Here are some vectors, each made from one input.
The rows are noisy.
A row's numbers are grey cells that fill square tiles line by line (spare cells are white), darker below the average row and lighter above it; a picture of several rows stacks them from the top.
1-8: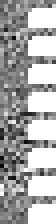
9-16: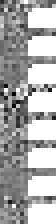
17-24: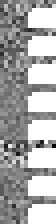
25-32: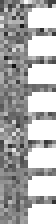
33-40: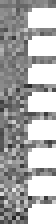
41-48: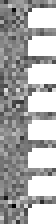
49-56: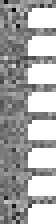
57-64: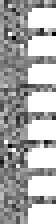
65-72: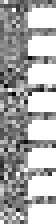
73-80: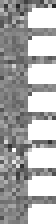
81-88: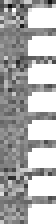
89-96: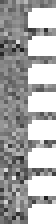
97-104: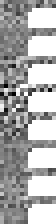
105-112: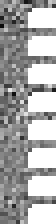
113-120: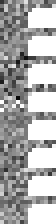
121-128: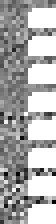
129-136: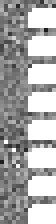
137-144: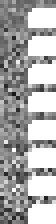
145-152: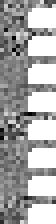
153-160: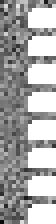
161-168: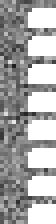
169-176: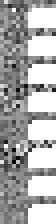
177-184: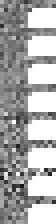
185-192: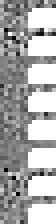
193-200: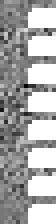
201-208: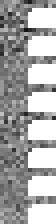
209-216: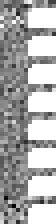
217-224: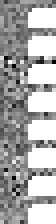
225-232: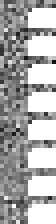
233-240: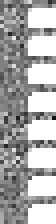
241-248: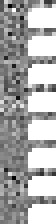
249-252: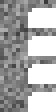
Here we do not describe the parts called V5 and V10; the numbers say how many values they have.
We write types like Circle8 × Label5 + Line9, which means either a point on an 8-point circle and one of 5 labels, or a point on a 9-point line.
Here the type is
Bool × V10 × V10 + (Line8 + Line9) × V5.
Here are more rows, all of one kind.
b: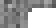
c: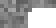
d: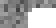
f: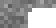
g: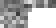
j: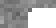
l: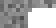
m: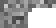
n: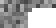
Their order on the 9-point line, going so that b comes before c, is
b, c, j, m, n, l, g, f, d.
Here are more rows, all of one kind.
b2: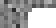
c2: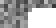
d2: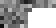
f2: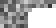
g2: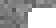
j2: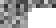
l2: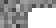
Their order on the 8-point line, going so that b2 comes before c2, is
g2, j2, f2, b2, c2, l2, d2.
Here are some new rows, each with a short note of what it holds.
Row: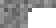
a point on a 9-point line and a value of V5
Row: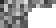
a true/false value and two values of V10
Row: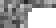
a point on an 8-point line and a value of V5
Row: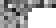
a point on an 8-point line and a value of V5
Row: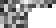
a point on an 8-point line and a value of V5
